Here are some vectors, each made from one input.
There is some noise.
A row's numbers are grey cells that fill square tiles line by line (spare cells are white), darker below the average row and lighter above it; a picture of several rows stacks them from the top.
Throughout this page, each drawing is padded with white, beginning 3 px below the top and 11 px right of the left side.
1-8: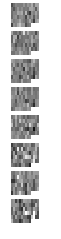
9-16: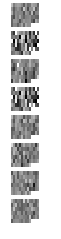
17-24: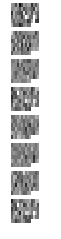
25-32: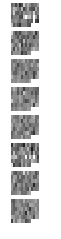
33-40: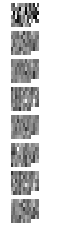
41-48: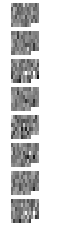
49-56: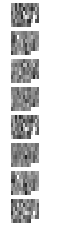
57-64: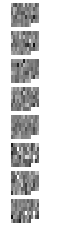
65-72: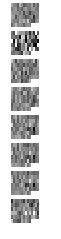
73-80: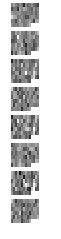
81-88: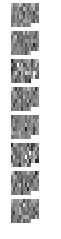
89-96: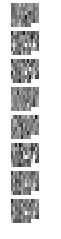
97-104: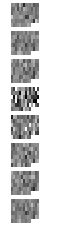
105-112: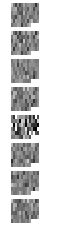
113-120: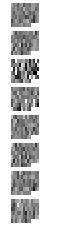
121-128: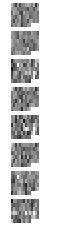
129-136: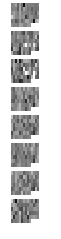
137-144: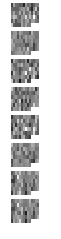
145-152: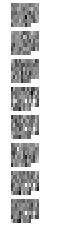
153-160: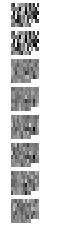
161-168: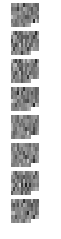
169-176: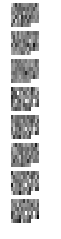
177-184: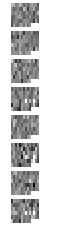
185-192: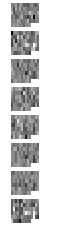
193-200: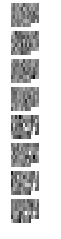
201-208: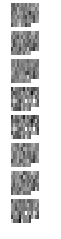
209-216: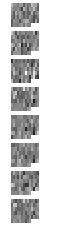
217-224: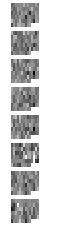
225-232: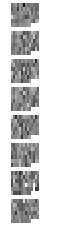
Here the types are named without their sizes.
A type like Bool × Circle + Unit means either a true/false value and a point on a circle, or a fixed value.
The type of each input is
Bool × Tree + Unit.
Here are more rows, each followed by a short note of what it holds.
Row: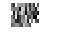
a fixed value
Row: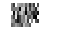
a fixed value
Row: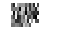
a fixed value
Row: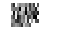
a fixed value
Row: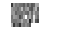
a node of a tree and a true/false value
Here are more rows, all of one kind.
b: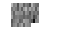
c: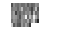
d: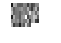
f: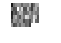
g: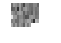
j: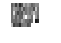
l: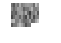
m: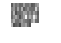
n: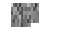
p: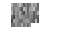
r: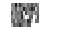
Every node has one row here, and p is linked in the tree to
b.
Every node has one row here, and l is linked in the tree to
f and m.
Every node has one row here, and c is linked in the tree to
b, d, g and m.
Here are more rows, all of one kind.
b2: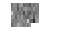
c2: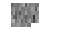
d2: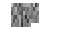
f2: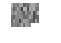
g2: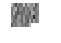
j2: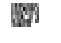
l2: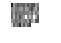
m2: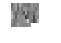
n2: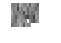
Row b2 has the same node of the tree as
l2, m2 and n2.
